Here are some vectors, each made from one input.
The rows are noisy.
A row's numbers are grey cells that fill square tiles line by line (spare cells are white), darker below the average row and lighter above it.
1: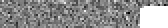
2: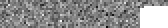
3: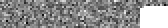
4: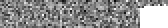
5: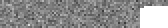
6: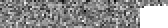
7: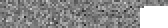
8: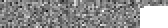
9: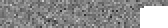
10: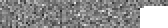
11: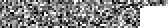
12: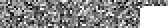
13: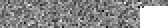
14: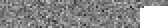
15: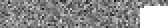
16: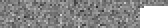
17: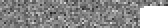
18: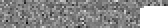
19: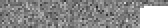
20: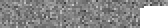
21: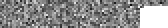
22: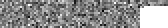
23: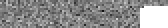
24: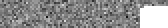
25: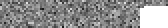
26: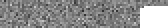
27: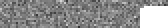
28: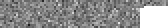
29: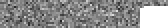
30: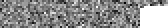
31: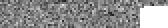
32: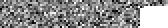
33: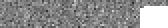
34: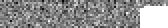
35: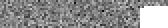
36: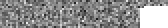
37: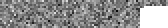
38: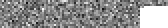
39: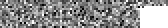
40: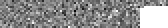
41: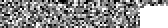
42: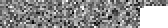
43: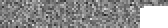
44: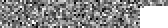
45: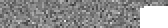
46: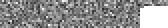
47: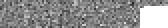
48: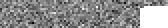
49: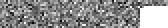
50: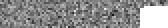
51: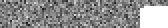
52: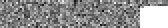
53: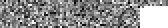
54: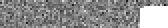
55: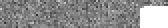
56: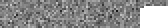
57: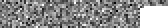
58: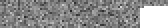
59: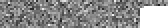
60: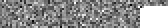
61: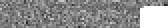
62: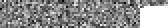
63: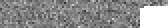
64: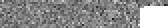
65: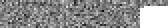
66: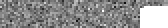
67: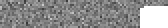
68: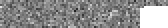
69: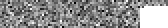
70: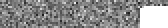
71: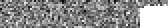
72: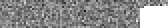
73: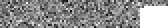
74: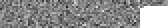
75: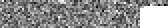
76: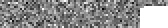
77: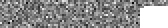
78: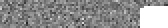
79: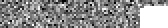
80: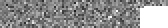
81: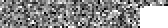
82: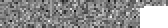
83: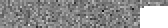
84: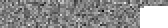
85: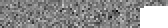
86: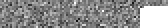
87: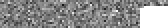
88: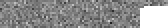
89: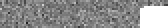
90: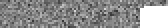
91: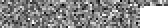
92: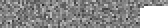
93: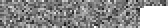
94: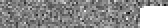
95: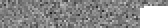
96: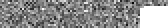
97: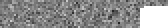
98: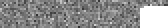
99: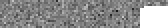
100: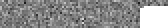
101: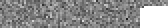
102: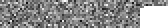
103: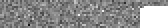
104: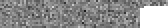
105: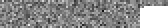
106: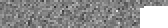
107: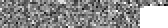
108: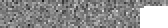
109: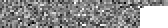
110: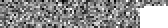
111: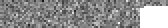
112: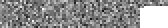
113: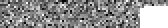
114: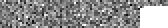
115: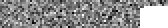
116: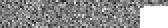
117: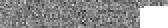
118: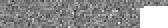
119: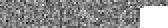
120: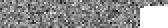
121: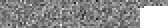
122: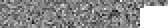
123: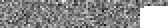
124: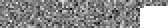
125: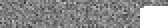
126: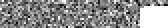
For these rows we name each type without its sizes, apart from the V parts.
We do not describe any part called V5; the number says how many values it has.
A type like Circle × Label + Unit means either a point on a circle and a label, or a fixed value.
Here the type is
(Bool × Bool × Bool + V5) × Line.
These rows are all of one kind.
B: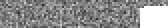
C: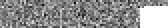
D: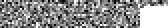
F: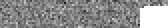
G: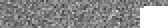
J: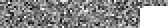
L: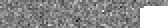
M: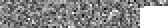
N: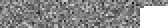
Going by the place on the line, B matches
C and F.
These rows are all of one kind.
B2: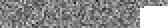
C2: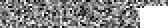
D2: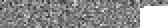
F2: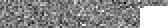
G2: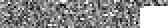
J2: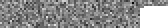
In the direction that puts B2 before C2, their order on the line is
G2, F2, D2, B2, J2, C2.
